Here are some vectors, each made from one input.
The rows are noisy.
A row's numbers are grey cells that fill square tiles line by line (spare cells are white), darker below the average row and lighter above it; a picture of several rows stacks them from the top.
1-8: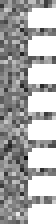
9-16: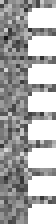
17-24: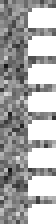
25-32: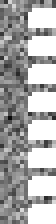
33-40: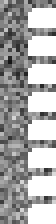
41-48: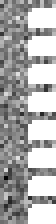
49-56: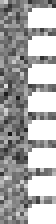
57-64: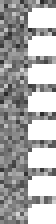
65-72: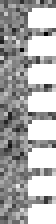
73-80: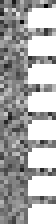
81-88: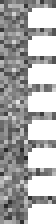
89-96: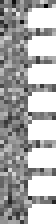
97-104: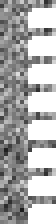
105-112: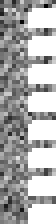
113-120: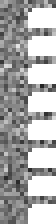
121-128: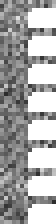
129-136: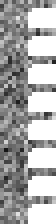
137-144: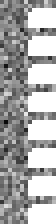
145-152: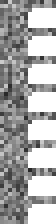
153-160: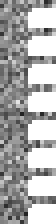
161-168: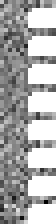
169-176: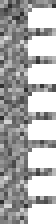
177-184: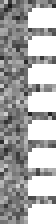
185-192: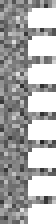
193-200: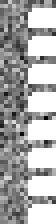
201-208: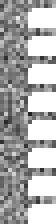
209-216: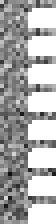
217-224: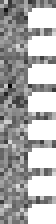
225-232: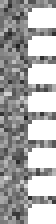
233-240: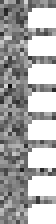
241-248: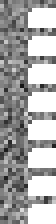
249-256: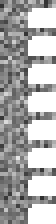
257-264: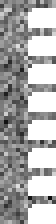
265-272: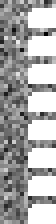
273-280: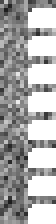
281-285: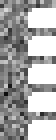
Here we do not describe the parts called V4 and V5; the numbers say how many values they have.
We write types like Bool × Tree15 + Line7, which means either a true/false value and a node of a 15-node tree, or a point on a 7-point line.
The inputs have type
Bool × Bool × Bool + Tree7 × Tree7 × Tree7 + Unit + V4 × V5.
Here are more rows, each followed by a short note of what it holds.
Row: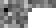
a node of each of three 7-node trees
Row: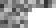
three true/false values
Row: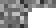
a value of V4 and a value of V5
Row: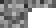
a value of V4 and a value of V5
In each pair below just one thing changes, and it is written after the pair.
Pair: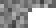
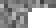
the value of V4
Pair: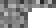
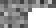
the value of V4
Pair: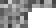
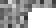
the value of V4
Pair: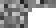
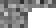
the value of V5
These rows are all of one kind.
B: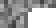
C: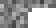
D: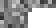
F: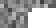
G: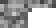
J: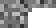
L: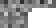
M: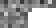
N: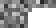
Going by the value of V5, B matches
C and F.
